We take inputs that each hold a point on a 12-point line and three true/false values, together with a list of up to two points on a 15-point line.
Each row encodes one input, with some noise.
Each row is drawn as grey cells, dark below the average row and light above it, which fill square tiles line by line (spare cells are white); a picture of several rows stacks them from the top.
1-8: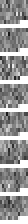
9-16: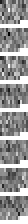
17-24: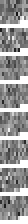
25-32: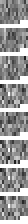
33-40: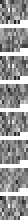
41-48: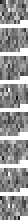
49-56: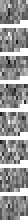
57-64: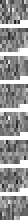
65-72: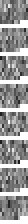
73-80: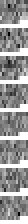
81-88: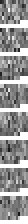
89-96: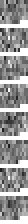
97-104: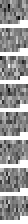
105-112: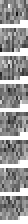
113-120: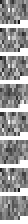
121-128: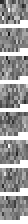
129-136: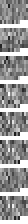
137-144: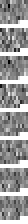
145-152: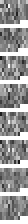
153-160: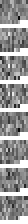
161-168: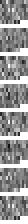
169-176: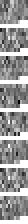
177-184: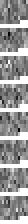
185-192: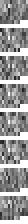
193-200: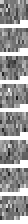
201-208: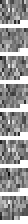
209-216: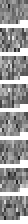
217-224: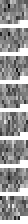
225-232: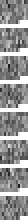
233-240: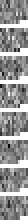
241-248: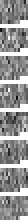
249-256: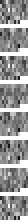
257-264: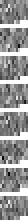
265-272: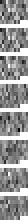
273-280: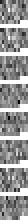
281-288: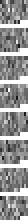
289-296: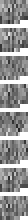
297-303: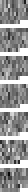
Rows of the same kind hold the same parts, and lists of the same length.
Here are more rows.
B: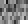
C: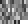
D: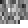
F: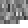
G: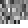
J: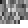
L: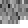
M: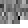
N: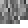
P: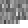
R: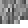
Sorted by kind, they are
B, F, L, M, P
C, D, G, J
N, R

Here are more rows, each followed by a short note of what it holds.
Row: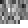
a point on a 12-point line and three true/false values, together with the empty list
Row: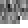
a point on a 12-point line and three true/false values, together with a list of two items
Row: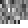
a point on a 12-point line and three true/false values, together with the empty list
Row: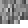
a point on a 12-point line and three true/false values, together with a list of one item
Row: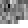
a point on a 12-point line and three true/false values, together with a list of two items
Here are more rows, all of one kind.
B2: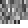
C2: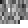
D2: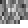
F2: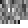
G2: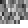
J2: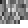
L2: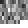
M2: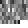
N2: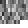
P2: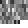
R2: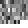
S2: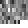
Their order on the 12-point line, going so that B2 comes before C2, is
D2, N2, J2, P2, G2, B2, M2, C2, F2, L2, S2, R2.
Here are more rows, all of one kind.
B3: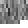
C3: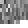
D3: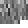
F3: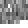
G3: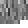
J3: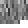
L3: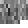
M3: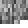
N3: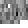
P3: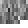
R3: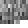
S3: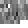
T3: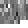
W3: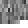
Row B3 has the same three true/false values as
L3, N3, P3 and S3.
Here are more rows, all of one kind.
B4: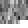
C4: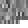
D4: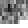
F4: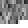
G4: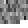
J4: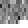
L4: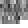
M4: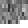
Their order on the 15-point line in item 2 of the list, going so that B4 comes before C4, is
B4, G4, L4, C4, J4, F4, D4, M4.
